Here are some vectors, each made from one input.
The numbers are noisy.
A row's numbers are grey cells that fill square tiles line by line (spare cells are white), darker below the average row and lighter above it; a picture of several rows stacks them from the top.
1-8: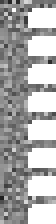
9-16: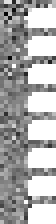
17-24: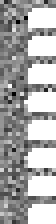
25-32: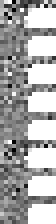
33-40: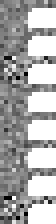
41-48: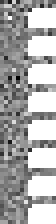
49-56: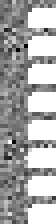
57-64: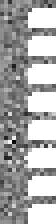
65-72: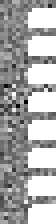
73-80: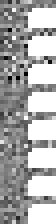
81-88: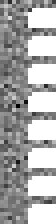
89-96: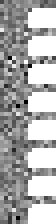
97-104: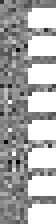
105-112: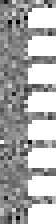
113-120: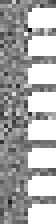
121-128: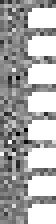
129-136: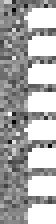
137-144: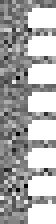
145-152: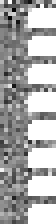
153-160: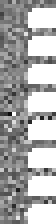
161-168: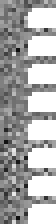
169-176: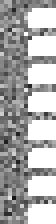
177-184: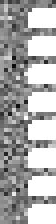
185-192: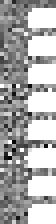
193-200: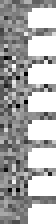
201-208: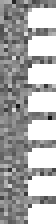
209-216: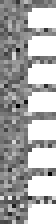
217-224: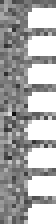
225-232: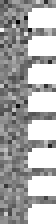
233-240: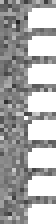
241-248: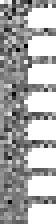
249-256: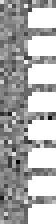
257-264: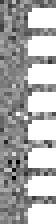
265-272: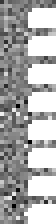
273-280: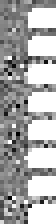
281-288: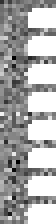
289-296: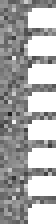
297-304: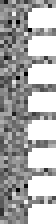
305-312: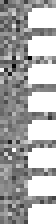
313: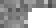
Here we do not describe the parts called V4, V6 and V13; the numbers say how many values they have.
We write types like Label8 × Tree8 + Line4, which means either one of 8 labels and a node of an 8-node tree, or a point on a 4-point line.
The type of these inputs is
Bool × V6 + Label5 × V4 + (Tree9 + Unit) × V13.
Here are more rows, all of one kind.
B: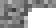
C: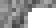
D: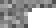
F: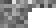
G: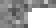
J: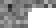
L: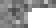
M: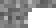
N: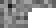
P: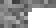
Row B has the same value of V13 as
F, G, L and M.
